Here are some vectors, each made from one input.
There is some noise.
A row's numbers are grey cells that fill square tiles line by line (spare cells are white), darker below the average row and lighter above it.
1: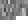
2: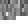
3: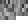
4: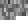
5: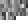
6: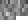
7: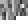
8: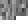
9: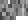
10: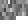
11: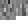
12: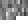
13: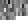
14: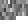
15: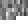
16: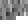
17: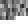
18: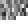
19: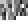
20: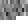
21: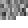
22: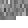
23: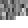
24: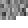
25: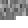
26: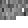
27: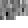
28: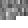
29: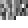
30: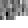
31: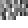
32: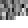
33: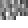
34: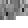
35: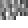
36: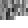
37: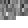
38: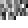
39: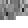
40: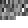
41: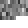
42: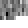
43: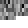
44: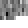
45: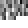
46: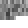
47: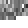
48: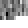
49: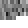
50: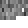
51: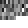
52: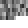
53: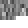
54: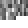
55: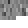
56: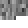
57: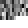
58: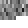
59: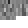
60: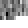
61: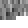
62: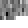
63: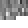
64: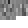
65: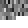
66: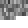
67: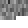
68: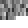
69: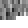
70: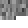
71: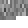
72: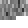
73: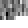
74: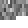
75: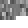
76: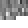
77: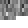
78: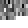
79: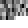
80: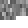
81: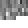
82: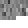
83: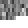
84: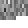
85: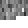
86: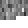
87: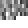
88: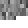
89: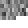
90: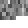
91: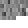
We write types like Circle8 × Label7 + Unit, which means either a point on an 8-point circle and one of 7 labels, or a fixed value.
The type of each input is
Bool × (Label5 + Line5).
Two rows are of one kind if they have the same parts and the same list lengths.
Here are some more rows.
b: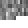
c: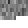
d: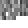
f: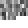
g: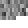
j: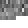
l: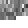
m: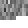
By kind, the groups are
b, d, j, m
c, f, g, l

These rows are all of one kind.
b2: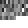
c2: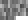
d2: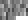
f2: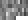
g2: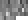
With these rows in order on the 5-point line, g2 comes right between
d2 and f2.
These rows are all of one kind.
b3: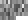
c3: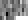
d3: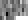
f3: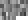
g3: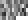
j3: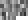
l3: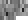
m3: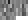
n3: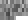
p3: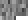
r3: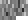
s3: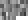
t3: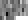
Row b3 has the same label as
f3, j3, n3 and s3.
